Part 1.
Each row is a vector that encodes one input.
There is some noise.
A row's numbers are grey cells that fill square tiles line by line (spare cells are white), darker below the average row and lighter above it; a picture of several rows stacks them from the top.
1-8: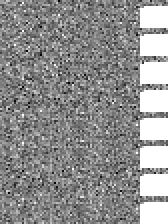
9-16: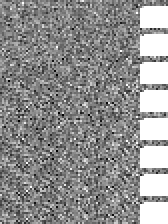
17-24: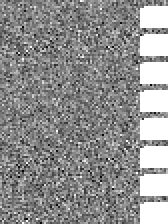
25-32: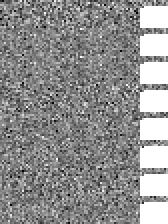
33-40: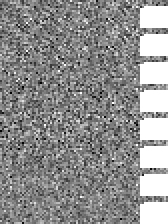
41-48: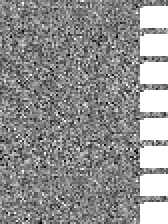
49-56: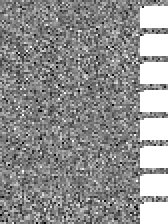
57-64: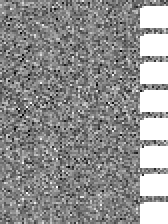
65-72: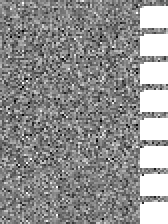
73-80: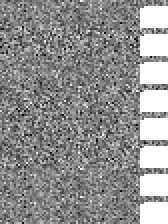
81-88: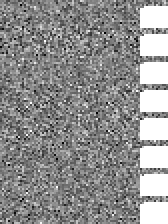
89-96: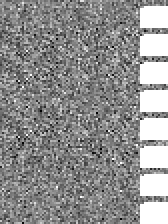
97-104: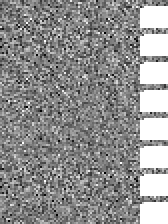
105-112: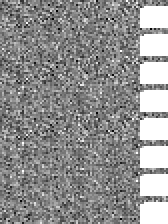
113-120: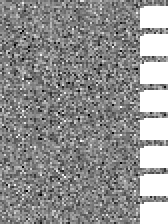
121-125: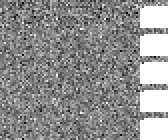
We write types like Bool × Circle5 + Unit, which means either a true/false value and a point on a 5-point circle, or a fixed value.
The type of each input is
Circle6 + List2(Circle8).
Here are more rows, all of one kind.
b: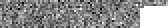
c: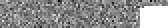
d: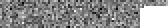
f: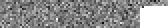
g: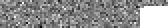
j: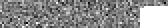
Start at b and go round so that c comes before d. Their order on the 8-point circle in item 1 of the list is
b, j, g, c, f, d.
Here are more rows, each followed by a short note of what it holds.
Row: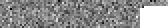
a list of two items
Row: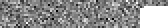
a point on a 6-point circle
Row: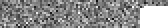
a point on a 6-point circle
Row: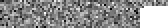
the empty list
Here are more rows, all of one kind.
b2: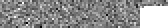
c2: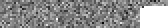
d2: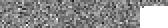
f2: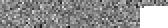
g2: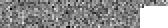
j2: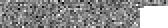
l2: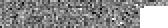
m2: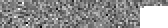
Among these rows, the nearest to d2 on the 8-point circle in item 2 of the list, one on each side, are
c2 and m2.
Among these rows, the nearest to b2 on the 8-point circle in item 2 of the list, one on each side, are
f2 and m2.
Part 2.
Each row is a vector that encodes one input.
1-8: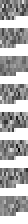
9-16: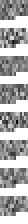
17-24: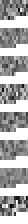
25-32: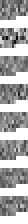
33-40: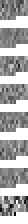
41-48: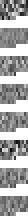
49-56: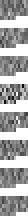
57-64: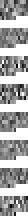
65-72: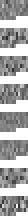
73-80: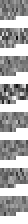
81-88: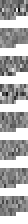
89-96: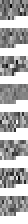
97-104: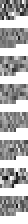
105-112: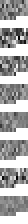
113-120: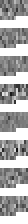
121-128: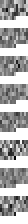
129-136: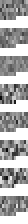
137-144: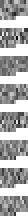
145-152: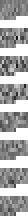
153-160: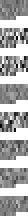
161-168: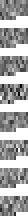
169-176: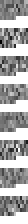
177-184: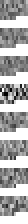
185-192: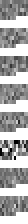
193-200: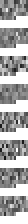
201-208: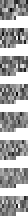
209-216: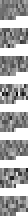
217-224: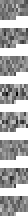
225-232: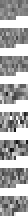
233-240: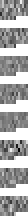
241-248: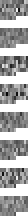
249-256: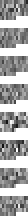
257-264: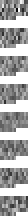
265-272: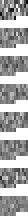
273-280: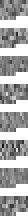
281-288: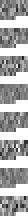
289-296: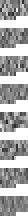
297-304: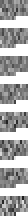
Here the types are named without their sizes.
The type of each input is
List(Line).
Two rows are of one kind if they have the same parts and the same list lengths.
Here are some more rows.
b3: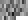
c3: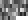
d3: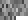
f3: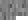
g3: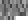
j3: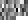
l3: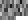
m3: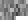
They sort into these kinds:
b3, d3
c3, f3
g3, j3, m3
l3

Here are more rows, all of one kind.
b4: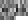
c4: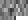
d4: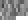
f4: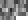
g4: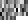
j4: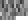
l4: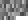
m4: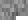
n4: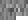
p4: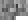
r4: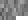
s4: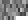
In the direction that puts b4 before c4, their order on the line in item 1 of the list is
b4, g4, p4, r4, s4, m4, f4, l4, c4, n4, d4, j4.
